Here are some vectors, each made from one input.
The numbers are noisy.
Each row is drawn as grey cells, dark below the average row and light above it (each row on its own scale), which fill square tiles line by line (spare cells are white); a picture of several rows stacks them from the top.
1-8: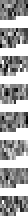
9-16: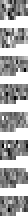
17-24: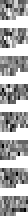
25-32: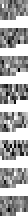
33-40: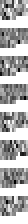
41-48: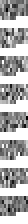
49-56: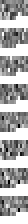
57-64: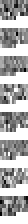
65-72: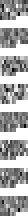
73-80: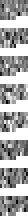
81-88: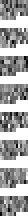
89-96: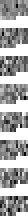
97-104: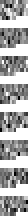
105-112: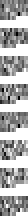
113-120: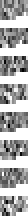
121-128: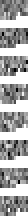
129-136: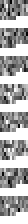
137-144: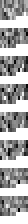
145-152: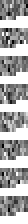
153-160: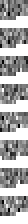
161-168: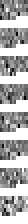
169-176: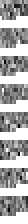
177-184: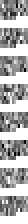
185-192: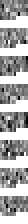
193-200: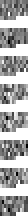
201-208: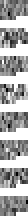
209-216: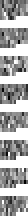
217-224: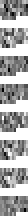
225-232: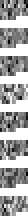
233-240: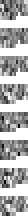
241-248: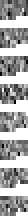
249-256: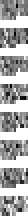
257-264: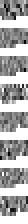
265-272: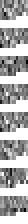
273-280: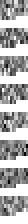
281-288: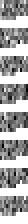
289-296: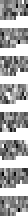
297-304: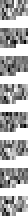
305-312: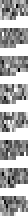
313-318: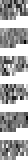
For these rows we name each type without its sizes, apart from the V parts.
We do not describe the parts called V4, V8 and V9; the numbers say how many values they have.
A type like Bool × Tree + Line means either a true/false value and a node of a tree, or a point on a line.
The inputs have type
(Label × Label × Label × Label + Unit) × (Label × V9 + V4 × V8).
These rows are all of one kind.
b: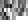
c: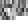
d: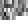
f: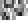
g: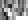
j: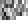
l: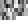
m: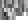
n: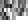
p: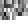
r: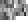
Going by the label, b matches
c, d, n and p.
